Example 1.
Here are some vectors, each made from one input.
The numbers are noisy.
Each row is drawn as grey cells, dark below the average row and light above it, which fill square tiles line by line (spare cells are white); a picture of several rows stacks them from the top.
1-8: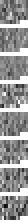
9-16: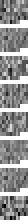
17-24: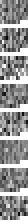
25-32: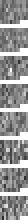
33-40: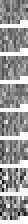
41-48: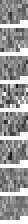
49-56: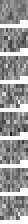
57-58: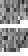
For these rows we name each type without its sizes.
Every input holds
either a point on a line, or a node of a tree.
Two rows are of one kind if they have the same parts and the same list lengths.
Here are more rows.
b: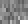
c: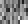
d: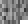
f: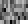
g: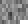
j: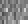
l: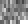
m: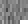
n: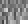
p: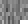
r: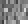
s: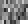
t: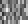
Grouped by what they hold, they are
b, c, d, g, l, m, p, s
f, j, n, r, t

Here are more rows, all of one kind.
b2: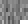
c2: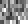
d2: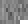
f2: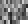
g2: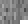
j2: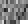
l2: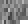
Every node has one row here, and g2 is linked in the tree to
j2.
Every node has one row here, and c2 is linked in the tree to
d2, j2 and l2.
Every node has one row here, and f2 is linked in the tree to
d2.
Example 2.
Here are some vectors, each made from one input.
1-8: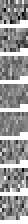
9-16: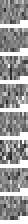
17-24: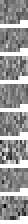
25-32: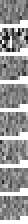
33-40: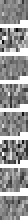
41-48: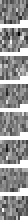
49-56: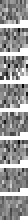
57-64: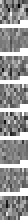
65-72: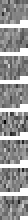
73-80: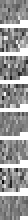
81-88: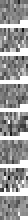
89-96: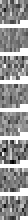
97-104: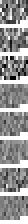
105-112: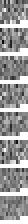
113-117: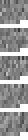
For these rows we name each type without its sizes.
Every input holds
either a point on a circle, or a fixed value, or a node of a tree.
